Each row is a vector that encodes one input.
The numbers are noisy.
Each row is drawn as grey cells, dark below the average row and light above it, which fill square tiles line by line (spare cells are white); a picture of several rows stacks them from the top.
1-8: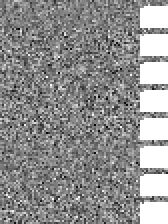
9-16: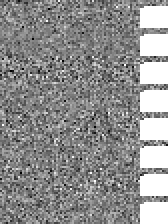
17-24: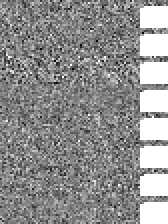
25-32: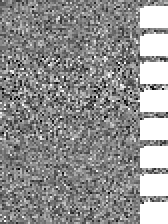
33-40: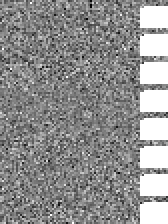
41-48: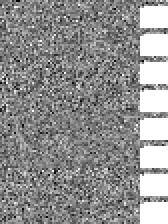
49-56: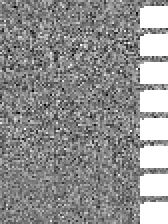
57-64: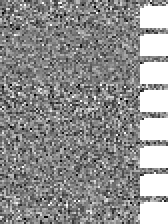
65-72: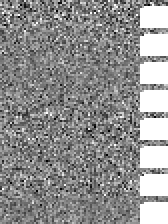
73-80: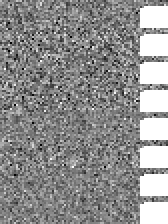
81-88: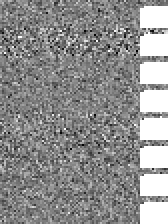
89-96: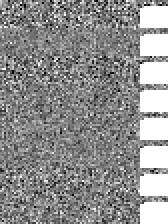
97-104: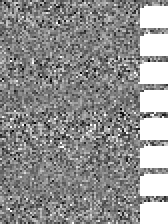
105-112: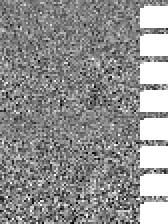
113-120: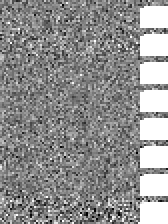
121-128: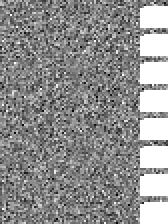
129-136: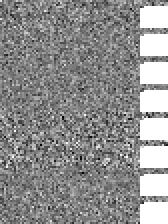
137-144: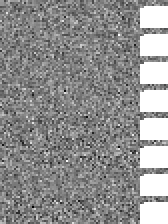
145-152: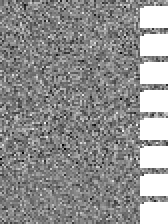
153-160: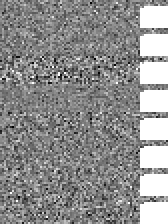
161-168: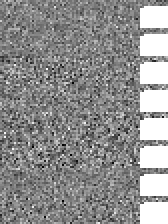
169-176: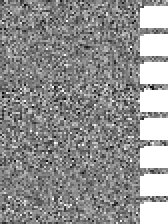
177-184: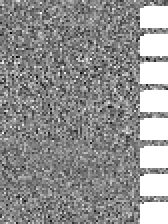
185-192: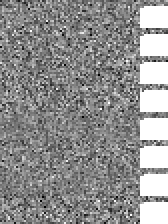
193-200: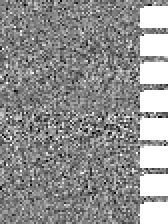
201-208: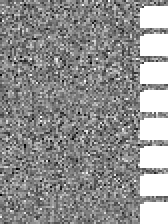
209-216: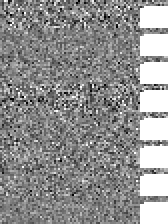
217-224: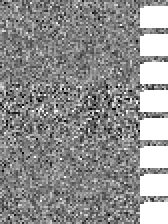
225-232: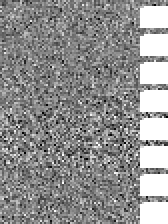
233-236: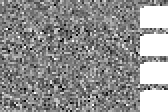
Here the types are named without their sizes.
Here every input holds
a point on each of two circles, together with either a point on a circle, or four true/false values.
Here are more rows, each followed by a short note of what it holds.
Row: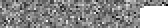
a point on each of three circles
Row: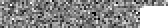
a point on each of three circles
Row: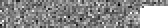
a point on each of three circles
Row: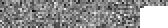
a point on each of two circles and four true/false values
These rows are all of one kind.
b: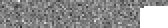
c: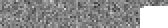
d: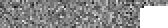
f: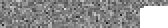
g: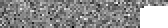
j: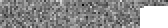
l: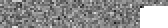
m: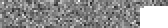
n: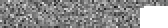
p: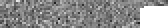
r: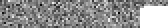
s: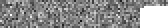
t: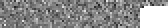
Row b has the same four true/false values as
c, f, l and t.
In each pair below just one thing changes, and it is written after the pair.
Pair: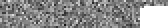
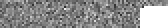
the place on one of the two circles
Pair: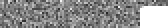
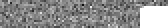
the place on one of the two circles
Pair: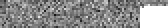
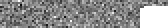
the place on one of the two circles
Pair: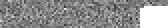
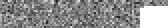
the place on one of the two circles
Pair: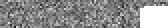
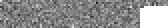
one of the four true/false values
